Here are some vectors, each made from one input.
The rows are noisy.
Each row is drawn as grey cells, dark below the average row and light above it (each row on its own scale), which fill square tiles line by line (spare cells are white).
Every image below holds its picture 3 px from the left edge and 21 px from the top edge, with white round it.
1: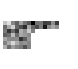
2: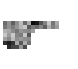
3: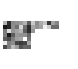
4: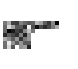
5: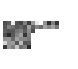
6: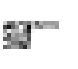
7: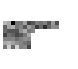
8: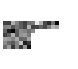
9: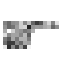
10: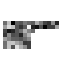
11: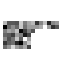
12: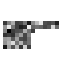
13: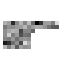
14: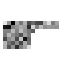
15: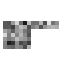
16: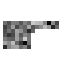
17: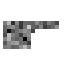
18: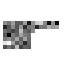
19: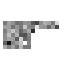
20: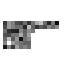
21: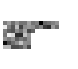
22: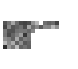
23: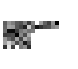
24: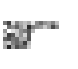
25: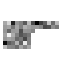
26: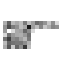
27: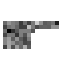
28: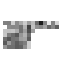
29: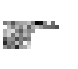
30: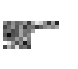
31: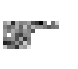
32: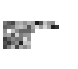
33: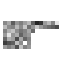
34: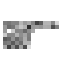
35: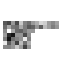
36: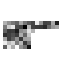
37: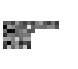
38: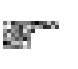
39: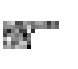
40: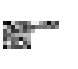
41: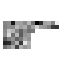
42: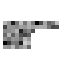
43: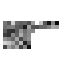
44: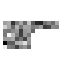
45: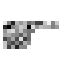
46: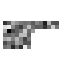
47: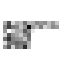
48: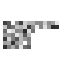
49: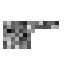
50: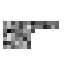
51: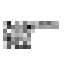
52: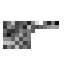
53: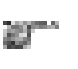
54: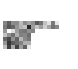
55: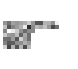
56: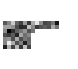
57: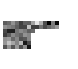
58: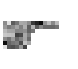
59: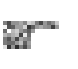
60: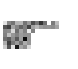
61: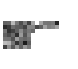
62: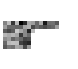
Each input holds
two labels (each one of 8).
